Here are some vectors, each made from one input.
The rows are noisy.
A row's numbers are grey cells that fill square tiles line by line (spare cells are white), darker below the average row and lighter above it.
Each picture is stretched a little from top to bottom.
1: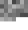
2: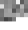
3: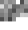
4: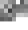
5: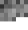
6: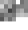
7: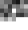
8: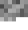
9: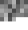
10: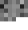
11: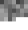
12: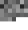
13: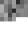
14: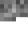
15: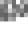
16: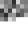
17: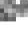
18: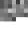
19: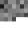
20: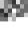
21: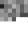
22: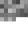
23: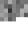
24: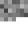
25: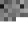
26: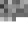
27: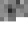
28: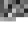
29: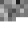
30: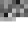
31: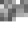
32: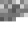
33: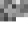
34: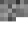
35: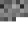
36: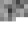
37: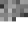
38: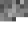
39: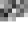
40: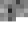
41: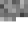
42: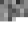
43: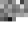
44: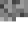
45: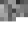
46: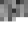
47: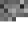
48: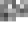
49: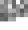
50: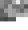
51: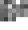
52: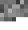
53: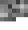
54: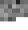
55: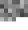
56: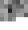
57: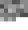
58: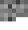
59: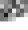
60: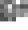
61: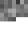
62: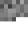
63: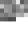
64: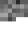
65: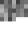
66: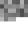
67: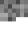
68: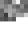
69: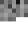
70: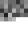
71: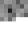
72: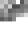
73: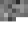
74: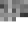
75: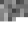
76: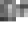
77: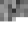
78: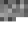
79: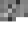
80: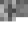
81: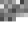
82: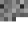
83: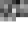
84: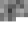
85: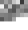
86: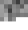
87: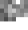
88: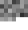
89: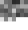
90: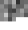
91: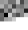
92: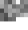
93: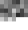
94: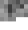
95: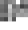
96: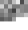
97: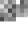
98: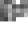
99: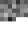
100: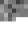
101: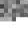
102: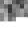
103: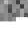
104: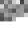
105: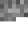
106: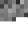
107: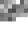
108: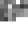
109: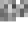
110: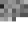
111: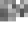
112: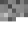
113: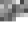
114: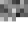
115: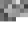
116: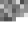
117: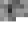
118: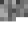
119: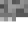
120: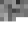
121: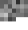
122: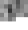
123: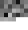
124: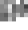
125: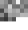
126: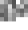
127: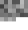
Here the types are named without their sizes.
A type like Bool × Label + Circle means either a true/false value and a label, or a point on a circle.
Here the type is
Bool × Line.
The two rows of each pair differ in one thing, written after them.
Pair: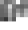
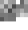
the place on the line
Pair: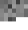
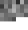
the place on the line
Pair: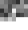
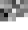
the true/false value
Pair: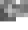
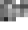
the place on the line
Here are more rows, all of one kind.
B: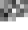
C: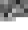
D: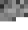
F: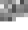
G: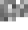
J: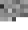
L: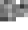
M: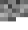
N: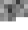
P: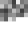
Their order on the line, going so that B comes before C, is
N, F, M, D, L, J, G, P, B, C.
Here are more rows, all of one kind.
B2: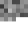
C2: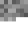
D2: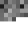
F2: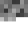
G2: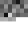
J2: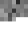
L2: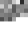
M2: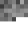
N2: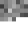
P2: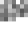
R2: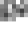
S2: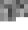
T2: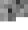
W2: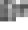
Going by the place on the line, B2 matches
C2, P2 and R2.
